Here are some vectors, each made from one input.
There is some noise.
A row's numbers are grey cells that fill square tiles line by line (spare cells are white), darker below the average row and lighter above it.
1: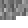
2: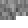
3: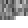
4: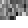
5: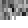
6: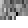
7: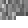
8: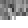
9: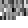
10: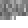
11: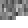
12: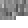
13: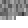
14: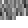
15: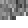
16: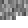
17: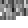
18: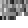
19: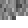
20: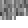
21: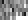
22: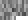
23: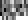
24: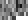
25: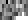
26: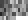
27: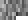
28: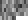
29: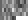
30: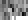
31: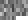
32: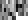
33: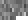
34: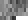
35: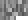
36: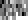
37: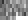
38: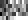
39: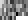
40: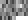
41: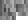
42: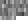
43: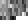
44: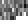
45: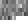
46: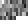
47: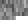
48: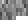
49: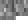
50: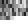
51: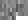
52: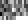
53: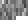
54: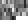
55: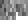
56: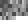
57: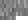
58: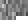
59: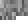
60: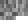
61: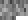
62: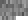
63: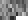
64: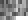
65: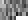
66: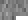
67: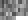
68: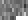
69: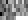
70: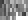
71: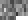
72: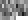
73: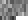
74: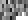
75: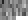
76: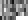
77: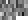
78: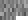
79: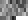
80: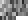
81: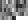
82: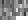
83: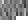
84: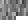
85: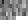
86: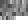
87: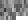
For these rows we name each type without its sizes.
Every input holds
a point on a line, together with either a point on a line, or three true/false values.
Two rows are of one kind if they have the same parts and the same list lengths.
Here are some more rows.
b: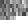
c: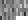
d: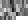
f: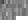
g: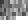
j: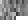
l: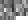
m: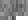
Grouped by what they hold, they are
b, c, f, g, l, m
d, j

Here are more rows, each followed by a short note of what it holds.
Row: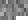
a point on a line and three true/false values
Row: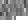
a point on each of two lines
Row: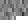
a point on each of two lines
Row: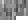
a point on each of two lines
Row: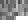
a point on a line and three true/false values
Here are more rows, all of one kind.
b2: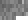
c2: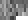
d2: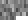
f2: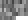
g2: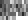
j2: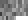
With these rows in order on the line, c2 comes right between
b2 and j2.
